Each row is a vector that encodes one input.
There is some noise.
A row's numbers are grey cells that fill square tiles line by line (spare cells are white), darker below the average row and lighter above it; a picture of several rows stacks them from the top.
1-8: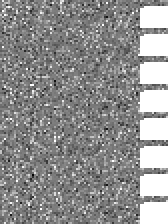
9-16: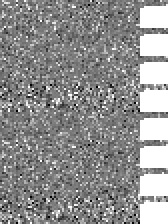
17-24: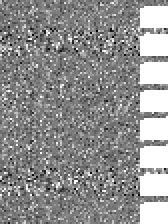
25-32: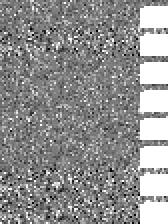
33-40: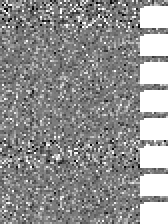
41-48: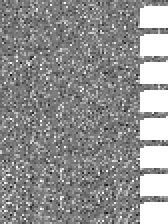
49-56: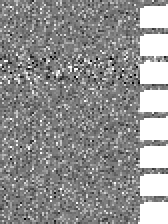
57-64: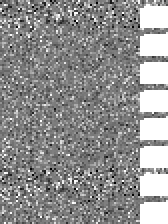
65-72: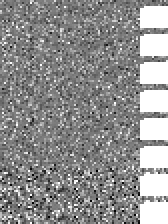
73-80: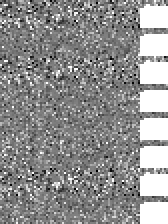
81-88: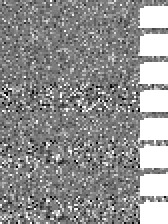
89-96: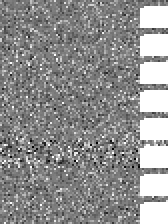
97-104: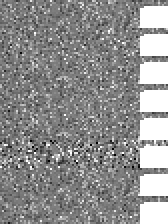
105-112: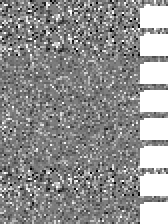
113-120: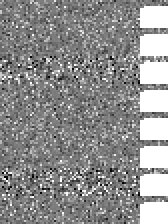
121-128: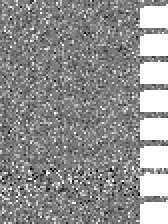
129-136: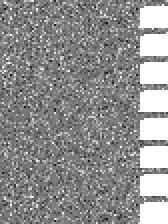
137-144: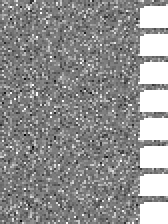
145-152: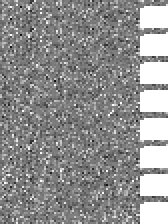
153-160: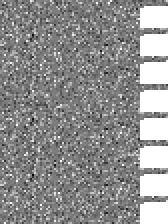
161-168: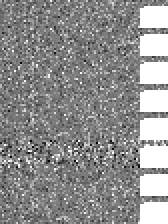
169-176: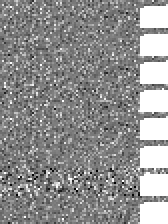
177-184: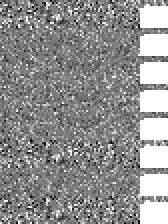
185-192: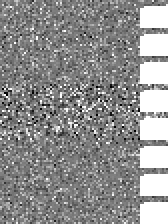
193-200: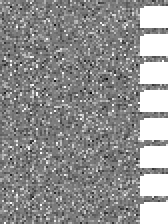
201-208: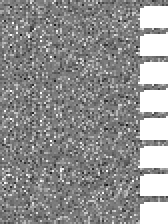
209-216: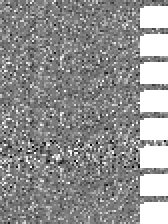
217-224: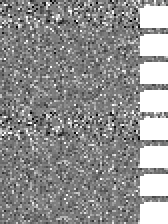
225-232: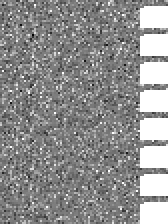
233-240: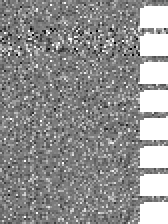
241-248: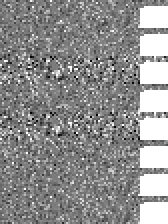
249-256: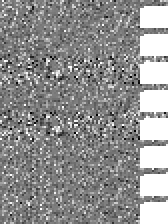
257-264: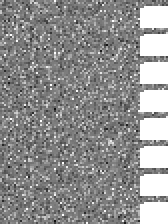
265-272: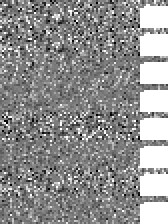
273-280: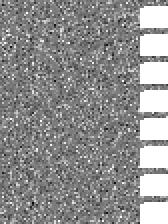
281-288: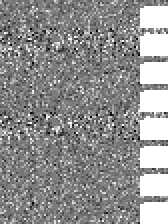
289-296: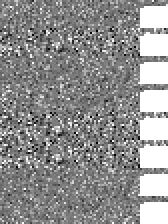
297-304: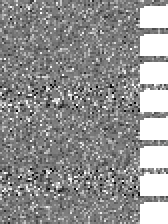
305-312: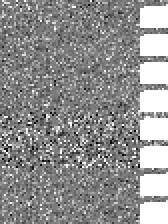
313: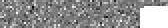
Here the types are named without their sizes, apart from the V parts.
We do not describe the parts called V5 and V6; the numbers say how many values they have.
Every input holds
either a value of V5 and a value of V6, or a list of points on a line.
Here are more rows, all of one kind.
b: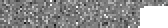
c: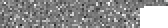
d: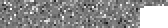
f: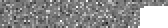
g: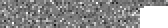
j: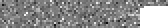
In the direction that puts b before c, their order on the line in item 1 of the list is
d, b, f, c, g, j.
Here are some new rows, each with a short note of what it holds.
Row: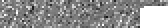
a list of one item
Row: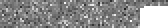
a list of two items
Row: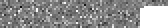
a list of two items
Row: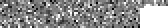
a value of V5 and a value of V6
